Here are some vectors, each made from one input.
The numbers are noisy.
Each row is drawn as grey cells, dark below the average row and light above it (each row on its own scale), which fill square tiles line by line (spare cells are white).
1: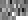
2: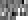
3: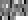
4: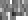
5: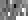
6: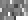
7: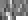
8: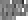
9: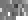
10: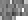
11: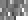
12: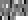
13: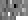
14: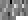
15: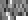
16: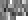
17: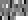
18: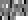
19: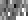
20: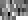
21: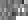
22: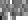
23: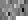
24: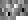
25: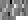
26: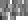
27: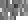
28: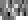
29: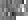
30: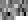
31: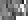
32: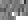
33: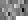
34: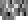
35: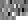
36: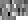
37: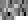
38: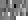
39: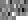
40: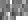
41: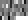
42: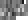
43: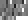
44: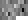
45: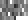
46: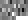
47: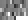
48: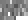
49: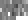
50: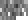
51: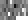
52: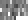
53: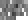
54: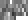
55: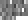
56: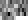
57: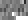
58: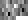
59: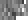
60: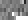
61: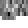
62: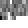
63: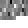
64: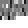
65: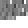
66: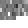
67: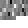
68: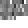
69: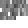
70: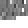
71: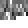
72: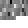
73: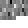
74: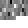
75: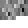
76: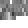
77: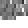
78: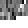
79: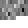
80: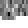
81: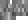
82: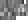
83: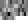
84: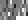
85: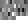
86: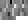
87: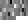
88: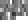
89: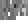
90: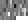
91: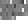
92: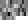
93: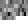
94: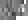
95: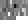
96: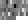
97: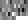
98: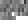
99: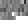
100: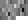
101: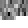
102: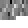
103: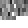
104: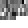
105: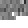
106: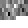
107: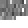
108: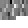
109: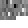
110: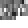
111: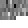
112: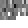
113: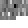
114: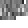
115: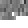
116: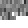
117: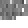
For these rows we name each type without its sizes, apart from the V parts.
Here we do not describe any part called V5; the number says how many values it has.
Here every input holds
a list of items, each a true/false value and a value of V5.
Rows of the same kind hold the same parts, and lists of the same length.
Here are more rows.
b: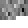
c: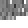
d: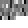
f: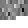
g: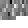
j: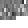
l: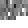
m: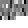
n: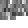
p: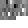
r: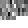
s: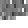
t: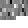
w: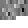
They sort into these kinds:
b, f, g, r, t, w
c, j, l, n, p, s
d, m

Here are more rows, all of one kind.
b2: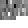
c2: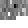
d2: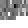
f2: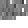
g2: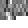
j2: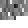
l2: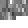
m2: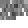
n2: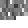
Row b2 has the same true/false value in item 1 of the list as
c2 and d2.
